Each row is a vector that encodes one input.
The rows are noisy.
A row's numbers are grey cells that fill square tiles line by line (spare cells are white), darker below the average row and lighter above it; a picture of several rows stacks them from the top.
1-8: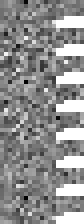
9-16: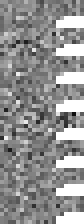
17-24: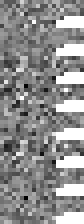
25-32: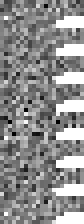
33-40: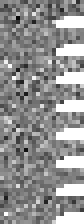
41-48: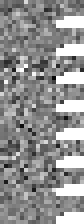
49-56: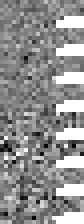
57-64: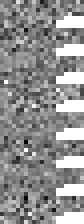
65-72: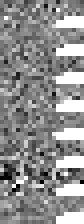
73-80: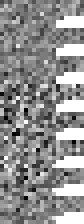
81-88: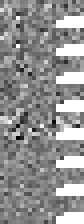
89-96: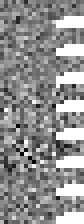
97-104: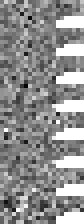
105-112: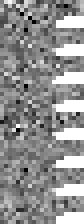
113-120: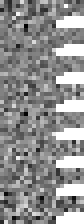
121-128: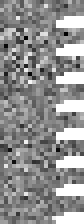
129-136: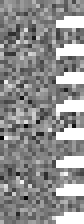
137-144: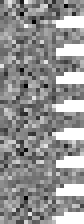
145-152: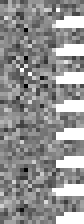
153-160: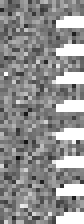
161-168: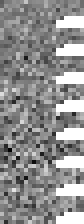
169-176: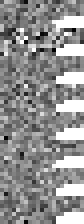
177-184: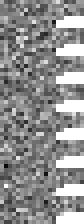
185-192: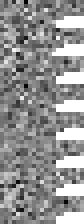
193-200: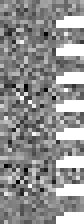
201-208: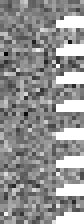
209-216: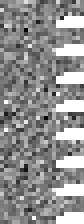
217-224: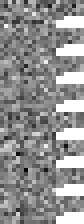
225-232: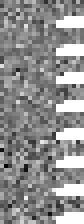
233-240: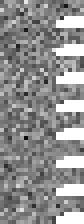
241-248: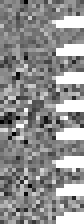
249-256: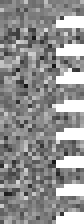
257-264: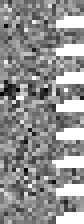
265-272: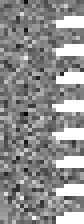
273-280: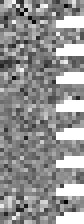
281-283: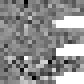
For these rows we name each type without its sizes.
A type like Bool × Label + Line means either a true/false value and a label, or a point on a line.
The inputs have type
(Bool × Circle + Unit) × Label + Line × Line.
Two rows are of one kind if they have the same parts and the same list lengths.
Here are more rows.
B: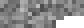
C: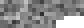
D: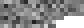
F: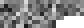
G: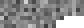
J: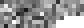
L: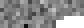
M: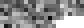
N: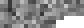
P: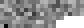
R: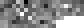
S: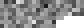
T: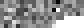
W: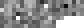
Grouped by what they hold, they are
B, C, F, G, J, L, N, P, W
D, R, T
M, S

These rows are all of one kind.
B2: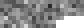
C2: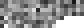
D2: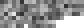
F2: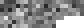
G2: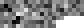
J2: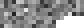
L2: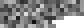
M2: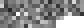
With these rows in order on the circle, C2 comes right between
G2 and J2.
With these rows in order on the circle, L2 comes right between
G2 and M2.
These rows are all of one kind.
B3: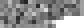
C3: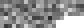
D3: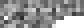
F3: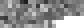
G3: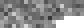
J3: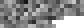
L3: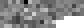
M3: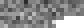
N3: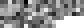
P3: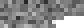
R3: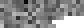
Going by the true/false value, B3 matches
D3, L3 and N3.
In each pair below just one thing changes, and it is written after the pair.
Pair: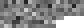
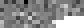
the true/false value
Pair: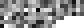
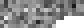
the place on the circle
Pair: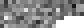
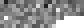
the true/false value
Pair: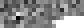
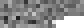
the true/false value
